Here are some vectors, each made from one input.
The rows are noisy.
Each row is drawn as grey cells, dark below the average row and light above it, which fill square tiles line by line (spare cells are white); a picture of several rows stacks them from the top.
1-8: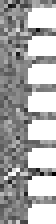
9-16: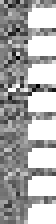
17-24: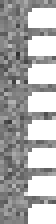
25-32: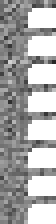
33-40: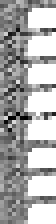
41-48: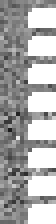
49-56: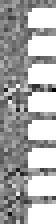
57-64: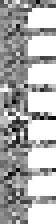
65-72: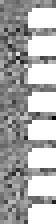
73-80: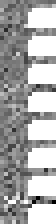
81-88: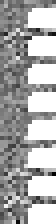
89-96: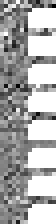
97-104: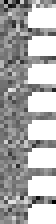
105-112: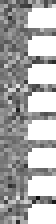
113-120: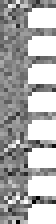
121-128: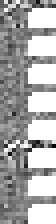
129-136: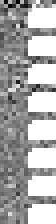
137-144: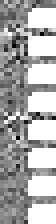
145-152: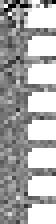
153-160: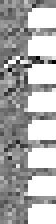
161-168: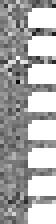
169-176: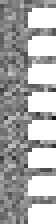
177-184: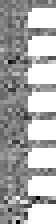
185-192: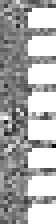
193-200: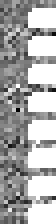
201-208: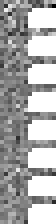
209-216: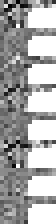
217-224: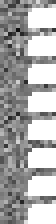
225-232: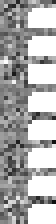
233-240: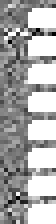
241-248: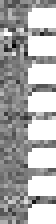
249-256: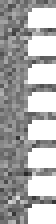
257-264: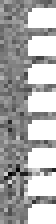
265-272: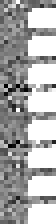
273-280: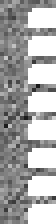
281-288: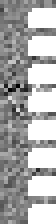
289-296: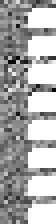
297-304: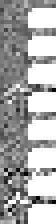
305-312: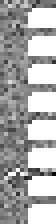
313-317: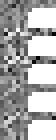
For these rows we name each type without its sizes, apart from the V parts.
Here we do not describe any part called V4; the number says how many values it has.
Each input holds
a list of items, each a true/false value and a value of V4.
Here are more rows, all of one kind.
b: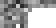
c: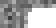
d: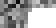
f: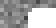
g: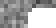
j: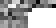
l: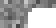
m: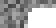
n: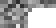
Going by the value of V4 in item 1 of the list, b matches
g and n.
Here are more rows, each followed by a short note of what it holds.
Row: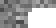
a list of two items
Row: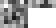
the empty list
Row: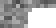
a list of one item
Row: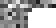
a list of two items
